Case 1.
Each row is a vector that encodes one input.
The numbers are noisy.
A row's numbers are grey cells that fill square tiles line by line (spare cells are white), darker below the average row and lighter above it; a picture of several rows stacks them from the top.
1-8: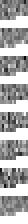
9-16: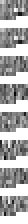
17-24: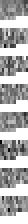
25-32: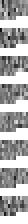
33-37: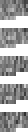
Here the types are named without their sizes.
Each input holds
either a point on a circle, or a fixed value.
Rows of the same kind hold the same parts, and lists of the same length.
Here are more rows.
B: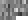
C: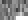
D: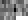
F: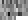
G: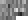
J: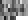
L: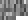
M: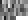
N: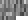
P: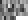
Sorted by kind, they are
B, C, D, F, G, L, N
J, M, P

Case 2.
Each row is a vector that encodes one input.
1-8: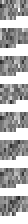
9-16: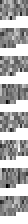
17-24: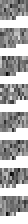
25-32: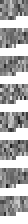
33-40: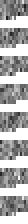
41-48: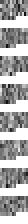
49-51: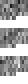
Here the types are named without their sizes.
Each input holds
a label.
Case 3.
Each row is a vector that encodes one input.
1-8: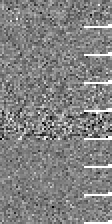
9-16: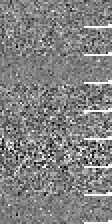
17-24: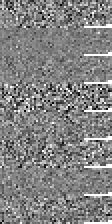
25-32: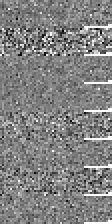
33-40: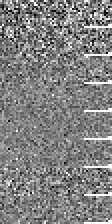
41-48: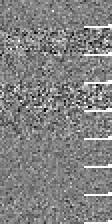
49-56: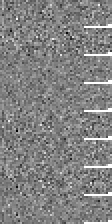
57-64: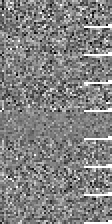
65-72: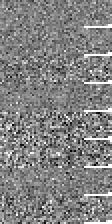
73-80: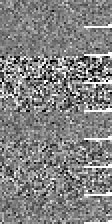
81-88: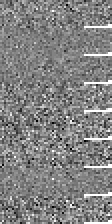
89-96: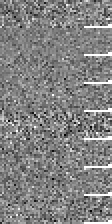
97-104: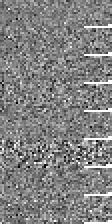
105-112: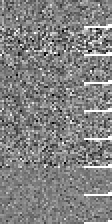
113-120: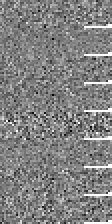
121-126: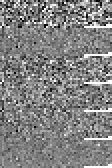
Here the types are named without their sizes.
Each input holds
either a fixed value, or three true/false values.
